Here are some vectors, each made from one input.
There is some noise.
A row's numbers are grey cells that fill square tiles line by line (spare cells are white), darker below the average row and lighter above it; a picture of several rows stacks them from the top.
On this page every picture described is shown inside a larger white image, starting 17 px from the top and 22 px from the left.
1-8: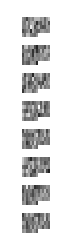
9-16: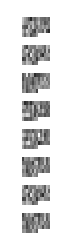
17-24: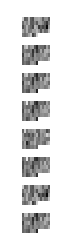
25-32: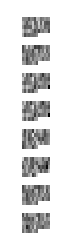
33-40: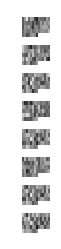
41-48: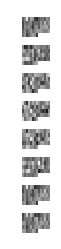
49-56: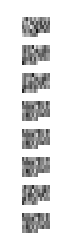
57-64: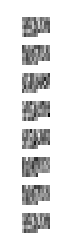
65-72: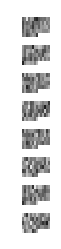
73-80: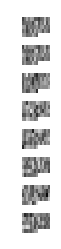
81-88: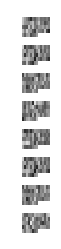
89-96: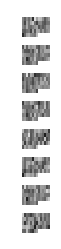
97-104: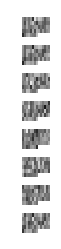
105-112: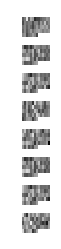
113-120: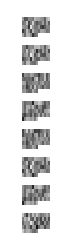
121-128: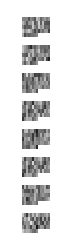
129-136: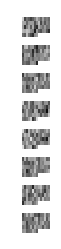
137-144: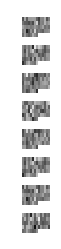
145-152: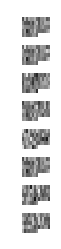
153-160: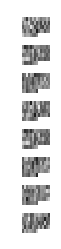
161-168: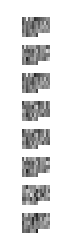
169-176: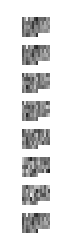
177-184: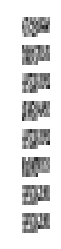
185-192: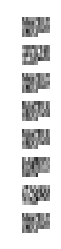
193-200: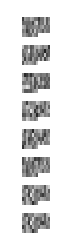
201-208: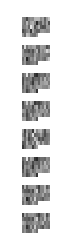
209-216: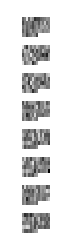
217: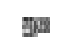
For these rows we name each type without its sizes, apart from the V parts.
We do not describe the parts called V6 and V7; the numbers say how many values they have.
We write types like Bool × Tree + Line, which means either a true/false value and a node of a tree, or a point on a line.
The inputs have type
Bool × V6 + Line + V7.
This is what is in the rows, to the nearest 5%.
About 45% of them hold a point on a line. About 35% of them hold a true/false value and a value of V6. The rest hold a value of V7.
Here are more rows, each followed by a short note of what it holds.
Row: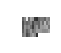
a point on a line
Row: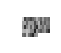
a value of V7
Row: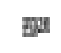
a value of V7
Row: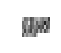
a true/false value and a value of V6
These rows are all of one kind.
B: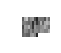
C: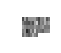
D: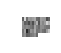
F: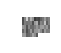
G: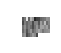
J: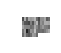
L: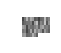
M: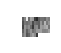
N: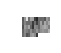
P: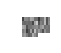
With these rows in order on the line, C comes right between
J and P.
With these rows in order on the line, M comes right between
G and N.
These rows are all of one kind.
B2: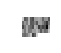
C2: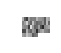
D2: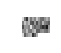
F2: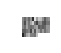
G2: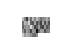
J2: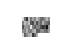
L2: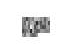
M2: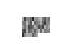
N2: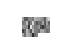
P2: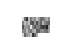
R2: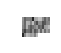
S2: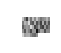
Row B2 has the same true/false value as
F2, M2 and R2.
